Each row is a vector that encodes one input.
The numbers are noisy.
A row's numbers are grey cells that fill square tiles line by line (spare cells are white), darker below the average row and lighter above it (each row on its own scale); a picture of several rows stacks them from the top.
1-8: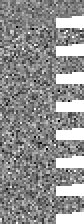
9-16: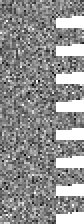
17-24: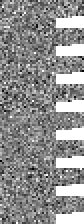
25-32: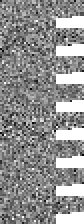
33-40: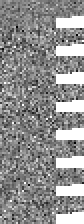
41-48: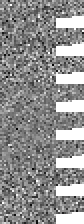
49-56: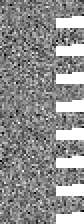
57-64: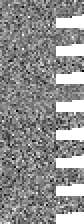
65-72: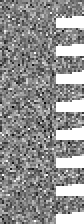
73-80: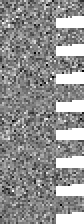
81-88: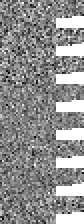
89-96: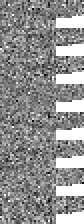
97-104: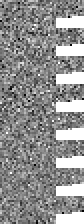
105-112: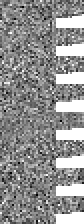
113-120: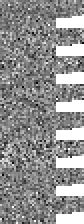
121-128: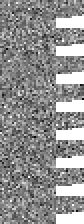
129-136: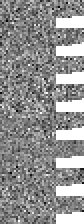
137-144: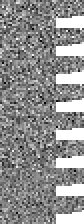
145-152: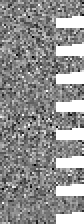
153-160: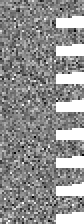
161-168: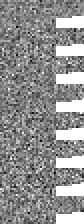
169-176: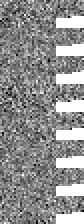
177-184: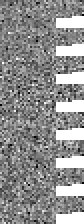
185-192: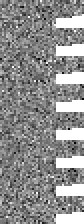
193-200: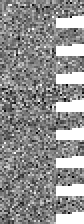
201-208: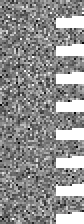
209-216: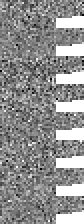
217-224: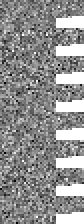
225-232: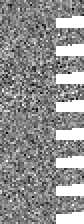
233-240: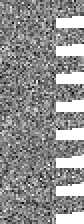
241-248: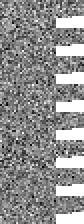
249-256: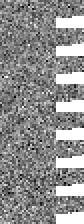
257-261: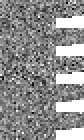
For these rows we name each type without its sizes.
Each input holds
a point on each of two circles and a point on a line.
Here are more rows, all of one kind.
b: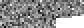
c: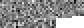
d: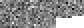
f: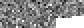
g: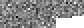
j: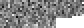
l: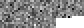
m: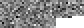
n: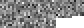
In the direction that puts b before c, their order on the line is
j, l, n, f, d, b, g, c, m.
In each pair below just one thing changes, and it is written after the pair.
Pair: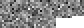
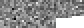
the place on one of the two circles
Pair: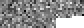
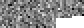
the place on one of the two circles
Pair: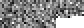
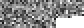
the place on the line
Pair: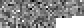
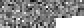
the place on the line
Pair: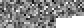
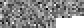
the place on the line
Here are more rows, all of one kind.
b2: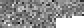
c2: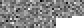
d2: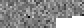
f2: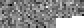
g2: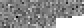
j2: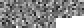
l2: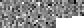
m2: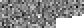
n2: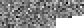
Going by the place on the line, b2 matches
g2, m2 and n2.
